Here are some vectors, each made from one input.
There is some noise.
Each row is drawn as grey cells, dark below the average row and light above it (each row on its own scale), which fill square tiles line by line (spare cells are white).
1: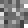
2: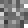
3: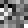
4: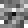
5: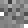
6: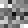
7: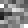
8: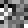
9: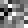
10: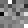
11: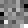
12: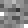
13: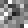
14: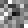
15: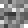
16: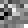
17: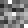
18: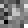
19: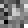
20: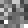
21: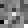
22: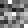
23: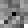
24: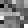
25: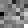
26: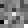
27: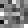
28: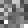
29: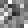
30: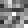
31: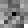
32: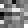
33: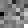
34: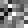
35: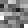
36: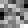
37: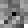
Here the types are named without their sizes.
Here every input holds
a point on a line and three true/false values.
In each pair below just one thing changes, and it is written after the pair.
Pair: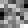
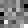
the place on the line
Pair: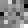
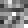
one of the three true/false values
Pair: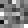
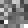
one of the three true/false values
